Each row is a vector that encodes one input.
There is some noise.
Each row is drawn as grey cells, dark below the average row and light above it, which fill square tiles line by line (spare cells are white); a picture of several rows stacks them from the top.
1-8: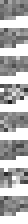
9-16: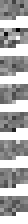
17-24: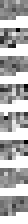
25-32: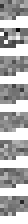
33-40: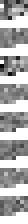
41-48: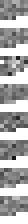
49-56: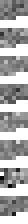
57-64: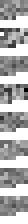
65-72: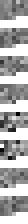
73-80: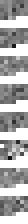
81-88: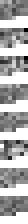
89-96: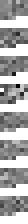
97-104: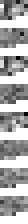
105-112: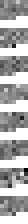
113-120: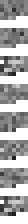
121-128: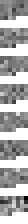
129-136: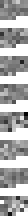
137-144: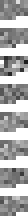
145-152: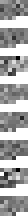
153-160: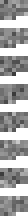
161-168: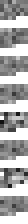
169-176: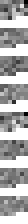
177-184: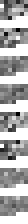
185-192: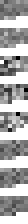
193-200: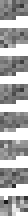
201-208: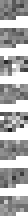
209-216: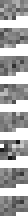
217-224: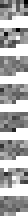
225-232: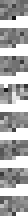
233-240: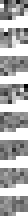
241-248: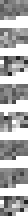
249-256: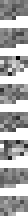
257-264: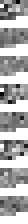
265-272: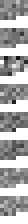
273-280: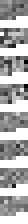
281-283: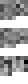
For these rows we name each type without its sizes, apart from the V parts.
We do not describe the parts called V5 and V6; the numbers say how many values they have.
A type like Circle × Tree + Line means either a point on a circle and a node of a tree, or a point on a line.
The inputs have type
(Bool × Bool × Bool + Label) × Line + V5 × V5 + V6.
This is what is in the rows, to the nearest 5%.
About 75% of them hold a point on a line, together with either a label, or three true/false values. About 15% of them hold two values of V5. The rest hold a value of V6.
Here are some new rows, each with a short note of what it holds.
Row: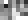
a value of V6
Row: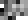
two values of V5
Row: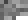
a label and a point on a line
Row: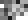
two values of V5
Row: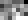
a value of V6
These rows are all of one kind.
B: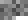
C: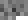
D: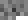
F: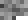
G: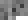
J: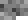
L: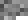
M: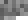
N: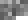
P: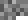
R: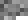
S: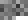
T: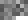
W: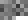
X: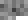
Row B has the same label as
N, S, T and W.
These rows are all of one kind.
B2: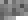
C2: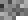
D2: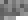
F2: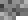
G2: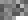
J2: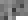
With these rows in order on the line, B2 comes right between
D2 and J2.
